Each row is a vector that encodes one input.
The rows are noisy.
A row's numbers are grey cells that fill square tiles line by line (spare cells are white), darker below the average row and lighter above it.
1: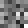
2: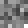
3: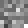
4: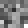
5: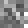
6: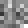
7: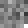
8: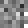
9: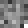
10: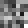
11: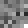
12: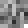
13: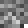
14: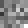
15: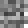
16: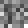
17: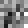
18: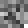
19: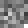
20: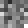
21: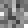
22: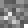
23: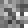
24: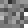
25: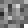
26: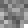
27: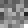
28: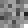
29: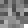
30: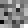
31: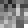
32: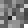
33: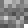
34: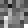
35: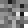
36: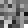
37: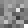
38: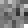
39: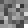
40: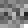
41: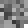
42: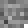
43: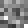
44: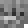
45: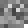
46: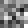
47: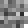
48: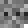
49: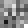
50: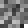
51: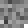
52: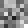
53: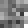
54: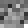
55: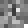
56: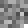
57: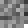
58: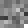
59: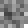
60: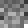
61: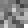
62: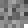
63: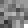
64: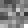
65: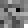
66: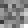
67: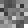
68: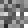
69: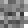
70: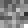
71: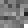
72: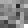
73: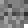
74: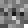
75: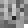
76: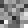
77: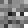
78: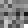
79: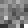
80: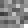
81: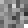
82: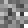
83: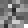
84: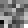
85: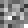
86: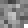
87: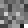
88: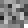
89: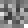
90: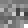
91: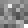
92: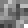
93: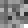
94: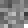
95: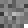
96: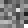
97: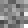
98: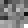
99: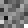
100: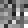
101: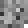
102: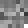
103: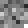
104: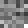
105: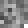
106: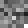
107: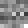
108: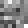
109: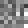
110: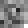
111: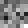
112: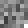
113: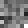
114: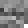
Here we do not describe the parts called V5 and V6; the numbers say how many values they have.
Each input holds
a value of V6, together with either a point on a 4-point line and a true/false value, or a value of V5.
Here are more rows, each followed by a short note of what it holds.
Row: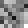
a point on a 4-point line, a true/false value and a value of V6
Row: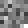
a point on a 4-point line, a true/false value and a value of V6
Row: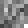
a value of V5 and a value of V6
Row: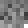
a point on a 4-point line, a true/false value and a value of V6
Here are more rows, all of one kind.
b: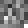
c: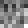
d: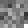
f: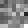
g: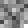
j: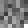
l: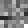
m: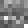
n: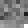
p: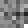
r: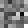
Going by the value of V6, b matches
j and p.
